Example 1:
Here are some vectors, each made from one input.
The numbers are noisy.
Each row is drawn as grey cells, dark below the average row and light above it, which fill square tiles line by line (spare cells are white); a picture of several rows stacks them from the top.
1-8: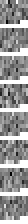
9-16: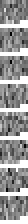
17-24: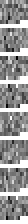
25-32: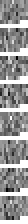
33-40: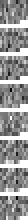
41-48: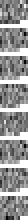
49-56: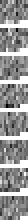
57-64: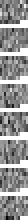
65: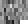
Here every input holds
either a fixed value, or four true/false values.
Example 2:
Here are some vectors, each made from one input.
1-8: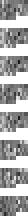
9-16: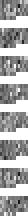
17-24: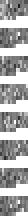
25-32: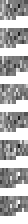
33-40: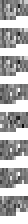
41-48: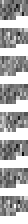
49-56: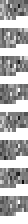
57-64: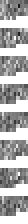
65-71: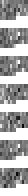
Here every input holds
three true/false values.
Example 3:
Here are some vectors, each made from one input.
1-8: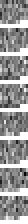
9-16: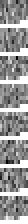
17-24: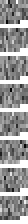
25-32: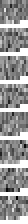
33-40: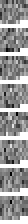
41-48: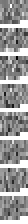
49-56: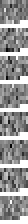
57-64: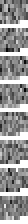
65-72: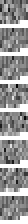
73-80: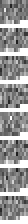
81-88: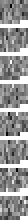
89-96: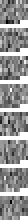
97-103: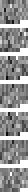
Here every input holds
either a fixed value, or four true/false values.
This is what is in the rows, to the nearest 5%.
About 5% of them hold a fixed value. The rest hold four true/false values.
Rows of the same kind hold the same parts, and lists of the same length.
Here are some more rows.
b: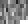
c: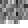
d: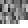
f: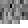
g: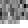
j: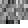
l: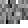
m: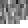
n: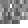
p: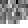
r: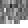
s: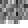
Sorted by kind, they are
b, c, f, g, j, l, m, n, p, r, s
d

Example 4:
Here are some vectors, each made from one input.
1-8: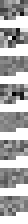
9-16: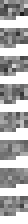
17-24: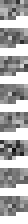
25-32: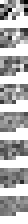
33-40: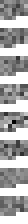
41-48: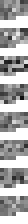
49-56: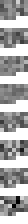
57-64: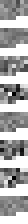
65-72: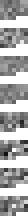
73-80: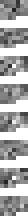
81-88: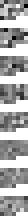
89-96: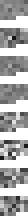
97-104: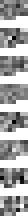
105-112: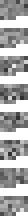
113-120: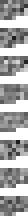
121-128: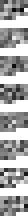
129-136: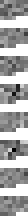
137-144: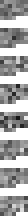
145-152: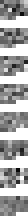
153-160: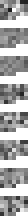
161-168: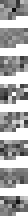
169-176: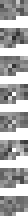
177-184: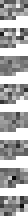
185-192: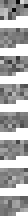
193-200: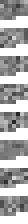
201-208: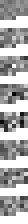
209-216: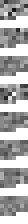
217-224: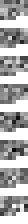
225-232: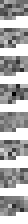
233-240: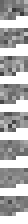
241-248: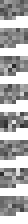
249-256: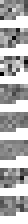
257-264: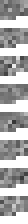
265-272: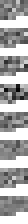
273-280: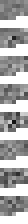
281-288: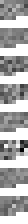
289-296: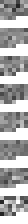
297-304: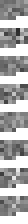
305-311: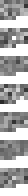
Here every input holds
one of 6 labels.
